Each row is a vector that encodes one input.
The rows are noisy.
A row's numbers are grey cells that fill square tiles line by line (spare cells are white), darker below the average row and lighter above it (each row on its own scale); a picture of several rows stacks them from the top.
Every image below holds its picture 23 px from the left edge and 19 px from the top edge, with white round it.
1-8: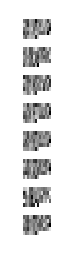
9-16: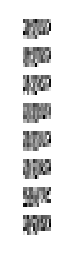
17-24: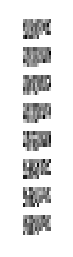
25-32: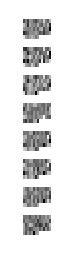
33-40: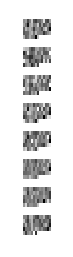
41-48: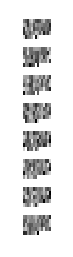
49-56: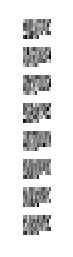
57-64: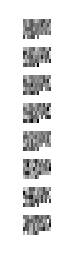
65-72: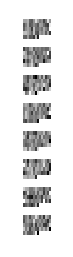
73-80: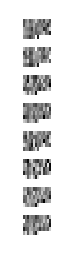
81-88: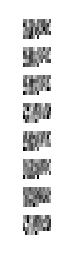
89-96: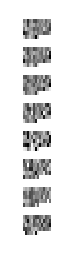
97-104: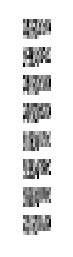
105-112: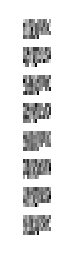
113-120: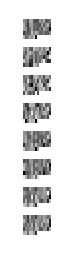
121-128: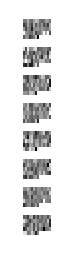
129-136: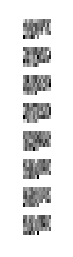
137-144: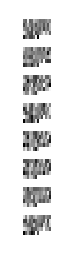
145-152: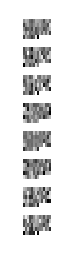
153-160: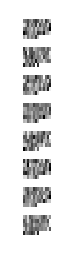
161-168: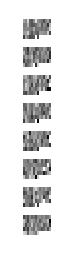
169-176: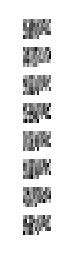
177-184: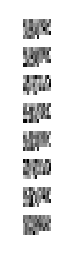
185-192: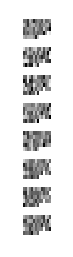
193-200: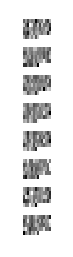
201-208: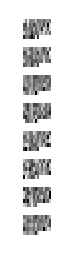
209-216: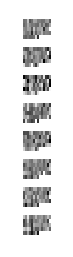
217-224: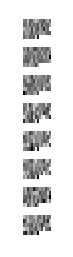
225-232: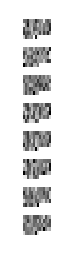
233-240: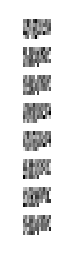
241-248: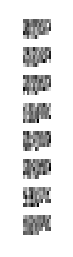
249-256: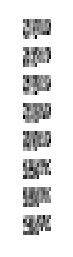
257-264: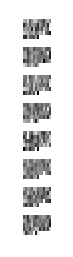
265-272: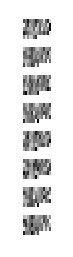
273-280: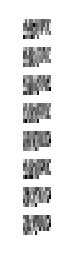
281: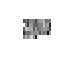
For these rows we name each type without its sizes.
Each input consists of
either a point on a circle, a label and a true/false value, or a fixed value.
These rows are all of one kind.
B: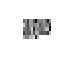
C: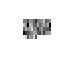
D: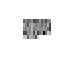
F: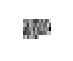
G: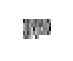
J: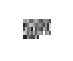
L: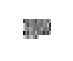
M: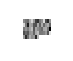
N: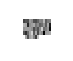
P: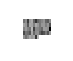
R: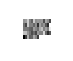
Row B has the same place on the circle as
G, P and R.
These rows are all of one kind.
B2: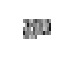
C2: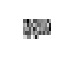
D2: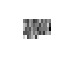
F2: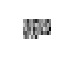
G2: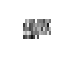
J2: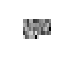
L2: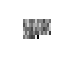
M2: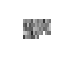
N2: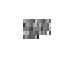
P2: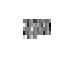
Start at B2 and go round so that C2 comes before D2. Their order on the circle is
B2, C2, M2, P2, L2, D2, N2, G2, J2, F2.
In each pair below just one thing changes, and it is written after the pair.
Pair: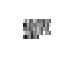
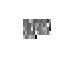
the true/false value
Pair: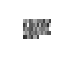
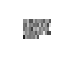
the place on the circle
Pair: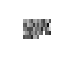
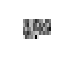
the true/false value
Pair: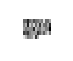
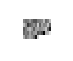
the label
